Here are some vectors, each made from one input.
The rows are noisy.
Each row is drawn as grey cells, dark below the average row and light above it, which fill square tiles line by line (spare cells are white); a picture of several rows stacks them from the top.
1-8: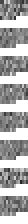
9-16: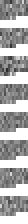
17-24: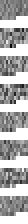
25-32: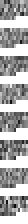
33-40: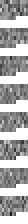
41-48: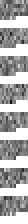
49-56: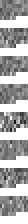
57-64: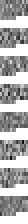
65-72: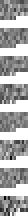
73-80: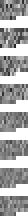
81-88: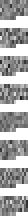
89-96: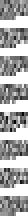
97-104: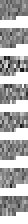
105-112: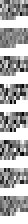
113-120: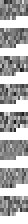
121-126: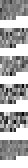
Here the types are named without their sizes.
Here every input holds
either a node of a tree, or a list of points on a circle.
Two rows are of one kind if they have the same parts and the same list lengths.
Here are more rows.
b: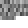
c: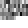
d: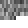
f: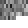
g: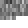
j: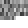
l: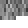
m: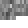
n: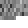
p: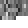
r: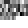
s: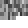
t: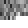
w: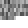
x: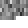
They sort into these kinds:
b, c, j, n, r, w, x
d, g, l
f, s, t
m, p

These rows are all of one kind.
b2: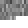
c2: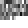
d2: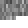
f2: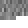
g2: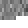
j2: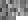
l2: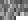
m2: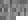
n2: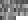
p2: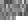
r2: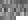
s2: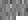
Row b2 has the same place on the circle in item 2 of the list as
c2 and n2.
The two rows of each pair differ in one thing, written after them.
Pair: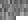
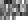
the place on the circle in item 2 of the list
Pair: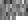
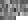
the place on the circle in item 2 of the list
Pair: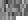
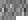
the place on the circle in item 2 of the list
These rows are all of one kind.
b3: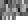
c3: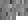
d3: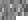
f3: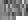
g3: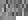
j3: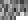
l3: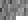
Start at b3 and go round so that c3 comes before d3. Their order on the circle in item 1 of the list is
b3, g3, l3, j3, f3, c3, d3.
